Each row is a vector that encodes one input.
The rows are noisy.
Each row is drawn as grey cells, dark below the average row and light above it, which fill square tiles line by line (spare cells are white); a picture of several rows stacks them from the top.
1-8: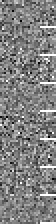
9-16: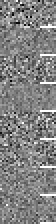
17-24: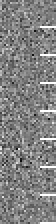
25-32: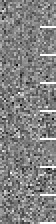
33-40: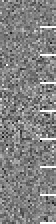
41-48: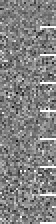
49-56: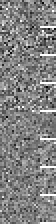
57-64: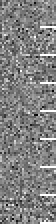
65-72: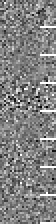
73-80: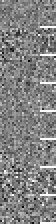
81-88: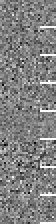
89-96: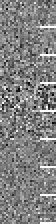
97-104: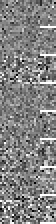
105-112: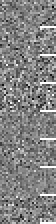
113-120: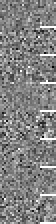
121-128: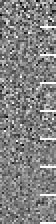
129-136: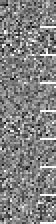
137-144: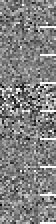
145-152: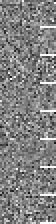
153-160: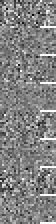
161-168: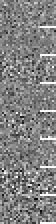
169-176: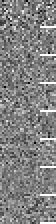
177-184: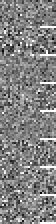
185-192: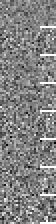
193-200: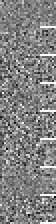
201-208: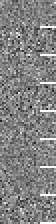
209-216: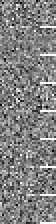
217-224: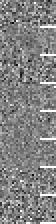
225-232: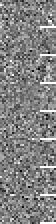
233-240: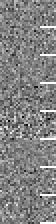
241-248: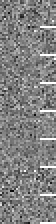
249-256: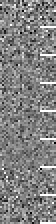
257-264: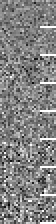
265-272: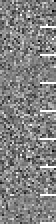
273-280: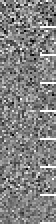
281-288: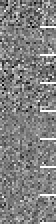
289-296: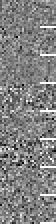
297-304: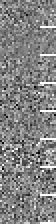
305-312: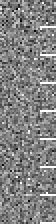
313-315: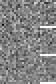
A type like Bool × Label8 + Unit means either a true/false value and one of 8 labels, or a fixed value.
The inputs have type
Bool × (Tree12 + Tree13) + Circle6.
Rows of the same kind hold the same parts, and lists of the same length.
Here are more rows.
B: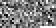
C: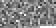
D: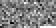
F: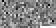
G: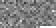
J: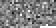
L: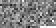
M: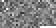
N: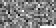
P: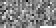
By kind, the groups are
B, C, G, M
D, F, L
J, N, P

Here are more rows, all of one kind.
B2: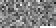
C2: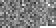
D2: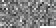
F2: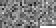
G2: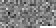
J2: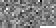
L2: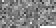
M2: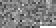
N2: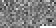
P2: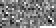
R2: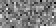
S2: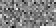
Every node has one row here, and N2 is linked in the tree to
B2, M2 and R2.
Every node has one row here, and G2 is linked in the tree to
D2 and F2.
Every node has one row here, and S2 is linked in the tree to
C2 and R2.
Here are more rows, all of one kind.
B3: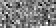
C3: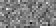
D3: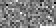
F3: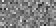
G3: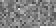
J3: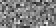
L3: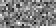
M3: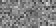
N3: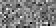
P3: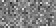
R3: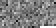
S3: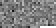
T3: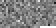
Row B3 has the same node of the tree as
C3, F3 and N3.
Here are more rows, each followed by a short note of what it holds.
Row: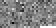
a node of a 13-node tree and a true/false value
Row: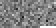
a node of a 13-node tree and a true/false value
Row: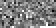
a point on a 6-point circle
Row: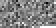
a node of a 13-node tree and a true/false value
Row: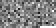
a point on a 6-point circle
